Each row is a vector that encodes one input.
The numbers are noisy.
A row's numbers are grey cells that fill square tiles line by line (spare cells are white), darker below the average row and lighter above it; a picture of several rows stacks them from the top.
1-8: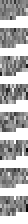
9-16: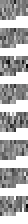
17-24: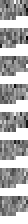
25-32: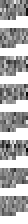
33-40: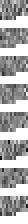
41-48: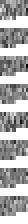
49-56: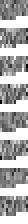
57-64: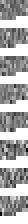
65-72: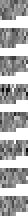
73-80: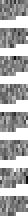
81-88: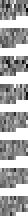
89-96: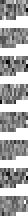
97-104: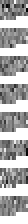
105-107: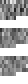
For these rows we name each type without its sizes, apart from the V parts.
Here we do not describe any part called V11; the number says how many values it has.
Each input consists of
either a label, or a point on a line and a value of V11.
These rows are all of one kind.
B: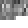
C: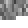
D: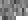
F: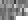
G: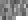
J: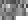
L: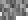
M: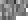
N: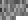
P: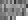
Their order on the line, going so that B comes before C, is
N, P, B, J, F, C, D, G, M, L.
